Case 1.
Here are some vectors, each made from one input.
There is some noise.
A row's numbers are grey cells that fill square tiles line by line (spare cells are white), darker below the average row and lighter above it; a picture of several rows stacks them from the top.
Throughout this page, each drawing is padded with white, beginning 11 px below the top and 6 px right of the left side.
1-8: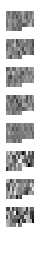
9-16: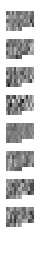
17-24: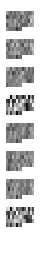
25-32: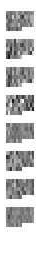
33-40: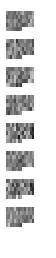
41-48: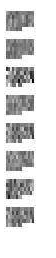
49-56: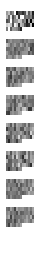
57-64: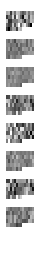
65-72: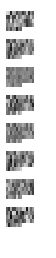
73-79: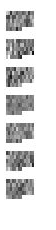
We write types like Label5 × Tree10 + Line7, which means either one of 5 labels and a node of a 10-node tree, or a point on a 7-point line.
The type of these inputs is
List2(Line6).
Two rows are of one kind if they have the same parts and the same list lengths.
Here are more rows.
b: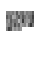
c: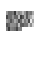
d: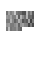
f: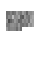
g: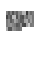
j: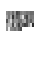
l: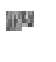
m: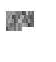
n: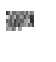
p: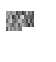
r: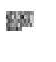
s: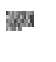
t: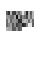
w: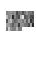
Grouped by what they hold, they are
b, g
c, j, m, p, t, w
d, f, l, n, r, s

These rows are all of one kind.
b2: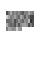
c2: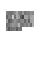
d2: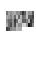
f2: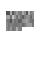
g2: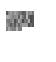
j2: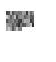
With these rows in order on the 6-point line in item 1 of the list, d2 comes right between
b2 and f2.
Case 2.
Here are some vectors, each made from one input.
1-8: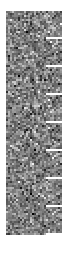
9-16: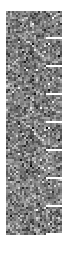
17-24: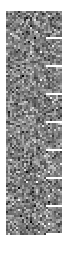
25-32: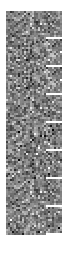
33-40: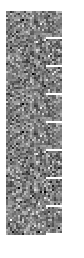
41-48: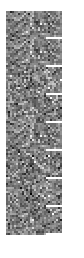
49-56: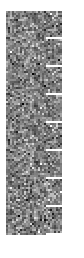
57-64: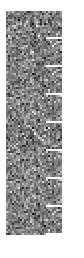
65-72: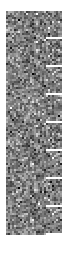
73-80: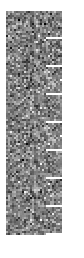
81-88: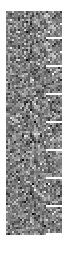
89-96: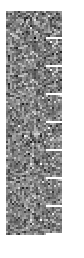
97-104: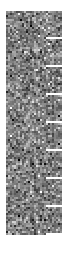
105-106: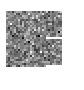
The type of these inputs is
Circle9 + Line8.
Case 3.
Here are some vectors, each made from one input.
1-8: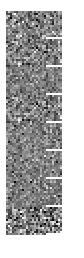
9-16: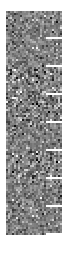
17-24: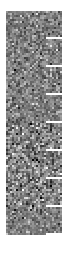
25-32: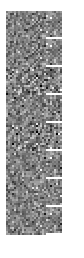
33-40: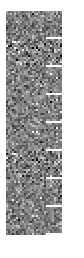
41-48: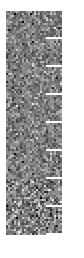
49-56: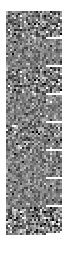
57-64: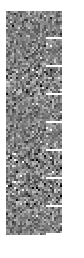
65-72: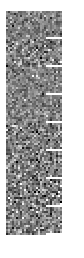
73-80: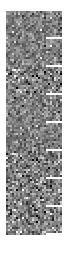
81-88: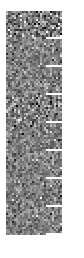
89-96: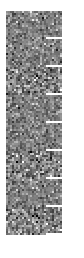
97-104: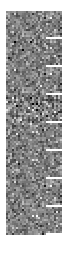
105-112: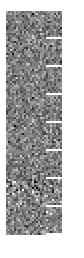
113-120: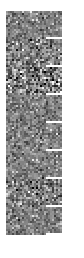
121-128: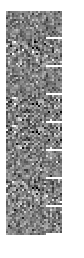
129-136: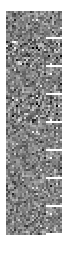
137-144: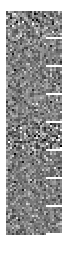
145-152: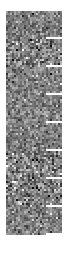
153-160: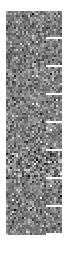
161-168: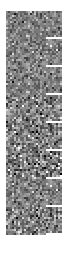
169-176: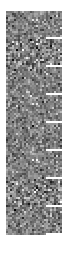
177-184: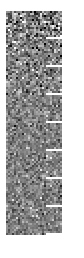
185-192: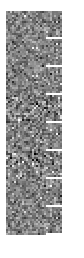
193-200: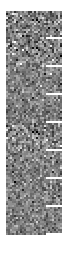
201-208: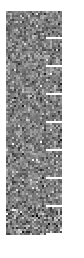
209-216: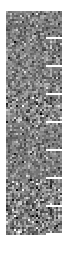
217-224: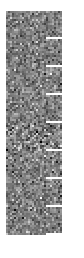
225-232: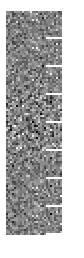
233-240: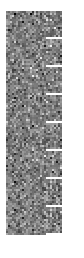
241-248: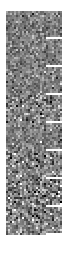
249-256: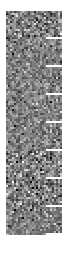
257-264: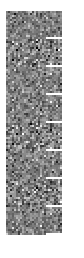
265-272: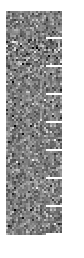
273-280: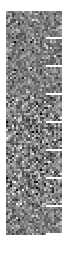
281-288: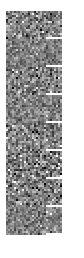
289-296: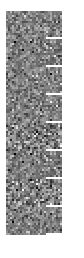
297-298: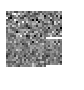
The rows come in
2 kinds.
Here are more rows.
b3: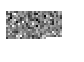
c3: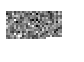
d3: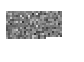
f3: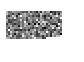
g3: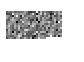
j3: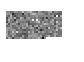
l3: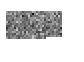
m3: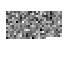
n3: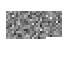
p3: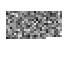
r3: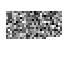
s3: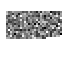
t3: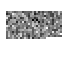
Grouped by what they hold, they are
b3, c3, d3, g3, j3, l3, m3, n3, p3, t3
f3, r3, s3

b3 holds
a point on an 18-point circle and a true/false value.
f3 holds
a true/false value.
